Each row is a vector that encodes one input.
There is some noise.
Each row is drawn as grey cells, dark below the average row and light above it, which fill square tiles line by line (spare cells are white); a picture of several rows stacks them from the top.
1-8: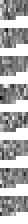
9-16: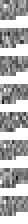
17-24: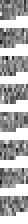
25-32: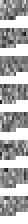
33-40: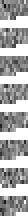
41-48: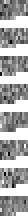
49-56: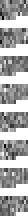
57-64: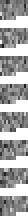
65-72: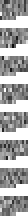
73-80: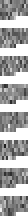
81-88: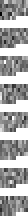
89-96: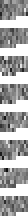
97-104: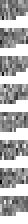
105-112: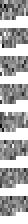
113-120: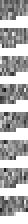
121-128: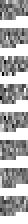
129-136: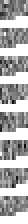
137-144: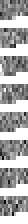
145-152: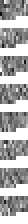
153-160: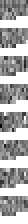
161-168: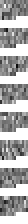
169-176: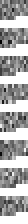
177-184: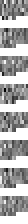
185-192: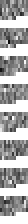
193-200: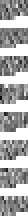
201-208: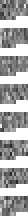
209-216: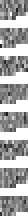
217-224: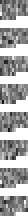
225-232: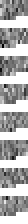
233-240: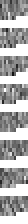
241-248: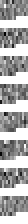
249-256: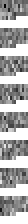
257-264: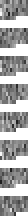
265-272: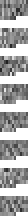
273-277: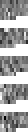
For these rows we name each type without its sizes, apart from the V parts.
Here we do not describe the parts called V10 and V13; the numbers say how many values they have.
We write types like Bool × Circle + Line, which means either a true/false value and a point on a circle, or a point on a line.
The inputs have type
(Bool × Bool × Bool × Bool + V13) × Tree × V10.
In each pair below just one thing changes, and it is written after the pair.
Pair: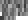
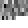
the value of V10
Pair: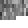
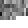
one of the four true/false values
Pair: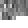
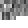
one of the four true/false values
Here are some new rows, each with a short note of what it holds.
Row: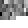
a node of a tree, four true/false values and a value of V10
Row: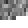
a node of a tree, four true/false values and a value of V10
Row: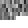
a node of a tree, a value of V10 and a value of V13
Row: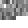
a node of a tree, four true/false values and a value of V10
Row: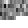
a node of a tree, a value of V10 and a value of V13
